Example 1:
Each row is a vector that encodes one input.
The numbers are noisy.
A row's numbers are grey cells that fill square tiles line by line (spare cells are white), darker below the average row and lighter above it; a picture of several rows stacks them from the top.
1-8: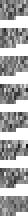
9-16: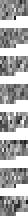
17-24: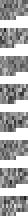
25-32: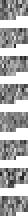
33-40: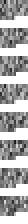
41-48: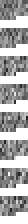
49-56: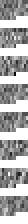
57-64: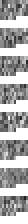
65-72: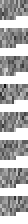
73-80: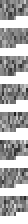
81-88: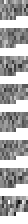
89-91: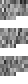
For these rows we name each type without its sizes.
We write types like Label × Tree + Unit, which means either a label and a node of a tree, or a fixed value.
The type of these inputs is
Line × Line.
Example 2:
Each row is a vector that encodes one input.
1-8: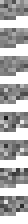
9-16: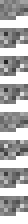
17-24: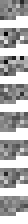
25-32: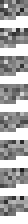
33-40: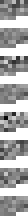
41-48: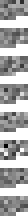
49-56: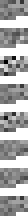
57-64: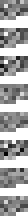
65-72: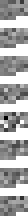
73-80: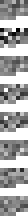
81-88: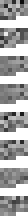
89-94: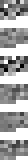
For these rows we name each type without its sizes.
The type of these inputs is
Label.
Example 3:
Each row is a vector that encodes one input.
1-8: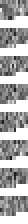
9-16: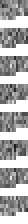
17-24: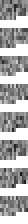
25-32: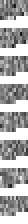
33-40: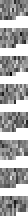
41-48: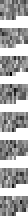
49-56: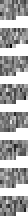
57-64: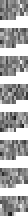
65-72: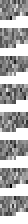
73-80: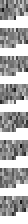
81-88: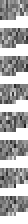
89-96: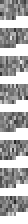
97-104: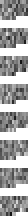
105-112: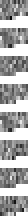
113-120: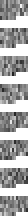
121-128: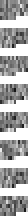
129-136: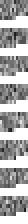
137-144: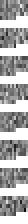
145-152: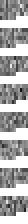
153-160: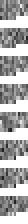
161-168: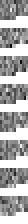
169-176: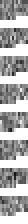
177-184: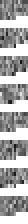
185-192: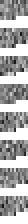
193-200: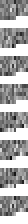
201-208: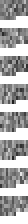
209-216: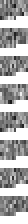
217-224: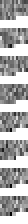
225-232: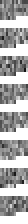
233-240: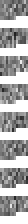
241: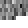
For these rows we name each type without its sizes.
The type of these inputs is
Circle.
